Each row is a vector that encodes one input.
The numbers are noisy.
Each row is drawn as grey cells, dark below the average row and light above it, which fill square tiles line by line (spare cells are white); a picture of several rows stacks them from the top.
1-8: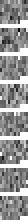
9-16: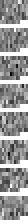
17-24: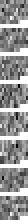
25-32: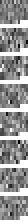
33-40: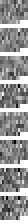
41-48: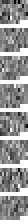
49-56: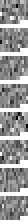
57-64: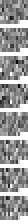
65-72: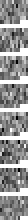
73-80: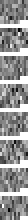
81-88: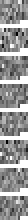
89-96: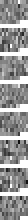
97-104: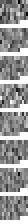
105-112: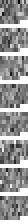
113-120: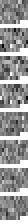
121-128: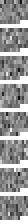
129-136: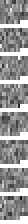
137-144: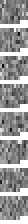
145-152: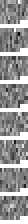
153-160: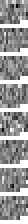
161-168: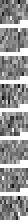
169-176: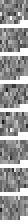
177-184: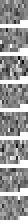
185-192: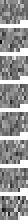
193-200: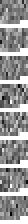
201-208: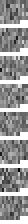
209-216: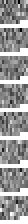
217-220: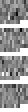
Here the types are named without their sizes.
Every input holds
a node of each of two trees, together with either a point on a line, or a node of a tree and three true/false values.
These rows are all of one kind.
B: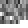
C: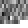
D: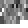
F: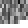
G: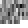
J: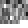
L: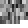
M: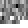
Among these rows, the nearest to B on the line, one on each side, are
J and M.
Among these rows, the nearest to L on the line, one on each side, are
D and G.
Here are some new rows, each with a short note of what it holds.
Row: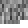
a node of each of three trees and three true/false values
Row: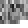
a point on a line and a node of each of two trees
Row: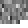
a node of each of three trees and three true/false values
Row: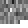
a node of each of three trees and three true/false values
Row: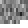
a node of each of three trees and three true/false values
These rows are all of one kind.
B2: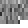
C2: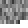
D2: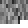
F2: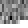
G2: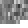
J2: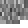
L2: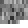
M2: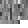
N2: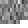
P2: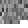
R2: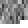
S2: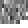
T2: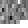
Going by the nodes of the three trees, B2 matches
J2 and M2.
